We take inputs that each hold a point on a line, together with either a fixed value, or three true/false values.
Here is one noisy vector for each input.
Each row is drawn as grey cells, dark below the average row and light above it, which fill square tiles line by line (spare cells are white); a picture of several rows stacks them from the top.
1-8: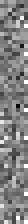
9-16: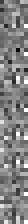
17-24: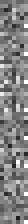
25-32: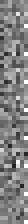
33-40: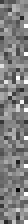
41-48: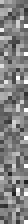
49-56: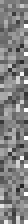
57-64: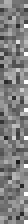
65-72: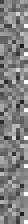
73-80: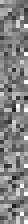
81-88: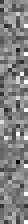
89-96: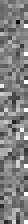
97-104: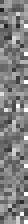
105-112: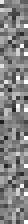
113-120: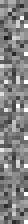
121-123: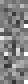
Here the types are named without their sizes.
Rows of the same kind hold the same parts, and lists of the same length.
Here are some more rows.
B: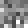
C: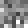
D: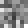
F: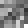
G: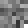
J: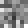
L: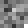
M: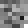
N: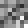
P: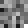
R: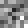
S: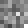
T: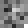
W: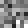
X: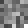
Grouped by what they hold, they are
B, C, D, F, J, N, R, W
G, L, M, P, S, T, X

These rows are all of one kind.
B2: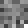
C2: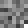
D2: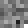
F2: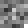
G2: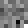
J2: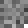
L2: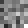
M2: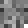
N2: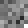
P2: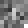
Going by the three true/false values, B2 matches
L2 and N2.
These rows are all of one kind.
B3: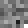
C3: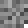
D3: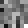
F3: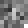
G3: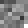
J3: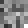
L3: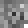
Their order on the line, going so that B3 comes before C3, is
F3, G3, L3, B3, C3, D3, J3.
